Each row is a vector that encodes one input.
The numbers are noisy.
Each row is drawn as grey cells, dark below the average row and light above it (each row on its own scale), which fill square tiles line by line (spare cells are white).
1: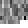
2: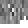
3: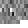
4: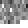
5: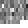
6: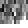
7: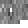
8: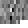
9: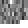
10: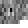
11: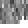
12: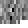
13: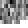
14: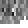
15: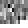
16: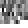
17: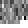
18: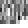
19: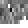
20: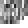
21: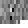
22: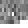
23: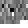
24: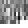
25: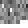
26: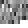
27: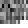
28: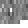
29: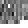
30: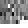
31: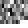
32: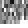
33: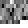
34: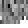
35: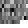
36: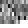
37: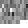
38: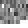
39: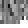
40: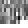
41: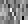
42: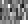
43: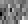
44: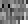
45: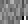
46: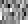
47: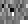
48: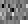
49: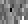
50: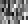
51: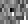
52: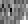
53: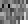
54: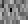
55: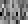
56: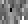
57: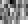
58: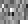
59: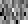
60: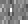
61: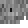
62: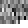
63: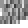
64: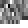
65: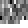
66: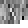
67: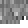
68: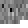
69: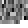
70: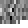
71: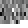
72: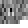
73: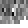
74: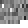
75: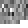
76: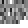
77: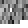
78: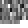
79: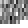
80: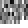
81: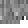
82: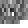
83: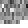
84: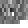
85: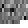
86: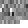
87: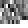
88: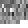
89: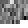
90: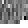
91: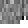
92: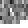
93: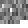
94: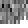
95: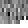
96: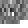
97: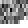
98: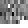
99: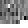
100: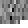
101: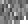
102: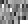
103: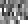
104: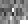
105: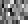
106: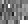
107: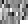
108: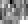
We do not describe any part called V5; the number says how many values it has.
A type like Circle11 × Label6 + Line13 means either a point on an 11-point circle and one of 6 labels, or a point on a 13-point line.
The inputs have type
Bool × Bool × Bool × Bool × (Tree7 + V5).
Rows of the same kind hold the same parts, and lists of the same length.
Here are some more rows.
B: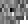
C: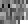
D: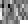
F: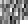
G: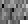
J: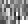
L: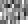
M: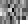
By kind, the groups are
B, C, D, G
F, J, L, M

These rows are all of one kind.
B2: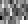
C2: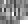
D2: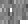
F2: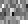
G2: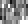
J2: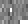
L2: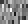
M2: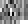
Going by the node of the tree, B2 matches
F2 and M2.
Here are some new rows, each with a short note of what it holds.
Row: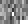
a node of a 7-node tree and four true/false values
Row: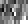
four true/false values and a value of V5
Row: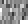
a node of a 7-node tree and four true/false values
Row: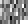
a node of a 7-node tree and four true/false values
